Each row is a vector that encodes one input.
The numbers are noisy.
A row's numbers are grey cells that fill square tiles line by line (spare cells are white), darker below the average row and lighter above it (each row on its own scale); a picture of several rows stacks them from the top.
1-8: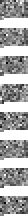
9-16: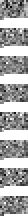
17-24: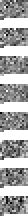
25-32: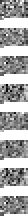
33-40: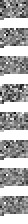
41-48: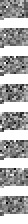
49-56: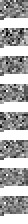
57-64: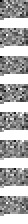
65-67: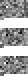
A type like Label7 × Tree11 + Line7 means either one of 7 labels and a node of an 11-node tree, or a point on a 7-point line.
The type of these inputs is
Line5 + Line6.
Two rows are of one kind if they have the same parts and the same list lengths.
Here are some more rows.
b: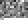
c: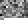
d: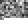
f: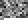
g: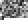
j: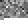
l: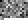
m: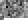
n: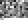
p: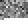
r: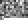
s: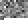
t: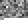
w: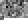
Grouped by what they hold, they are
b, c, d, f, j, l, n, p, r, t
g, m, s, w

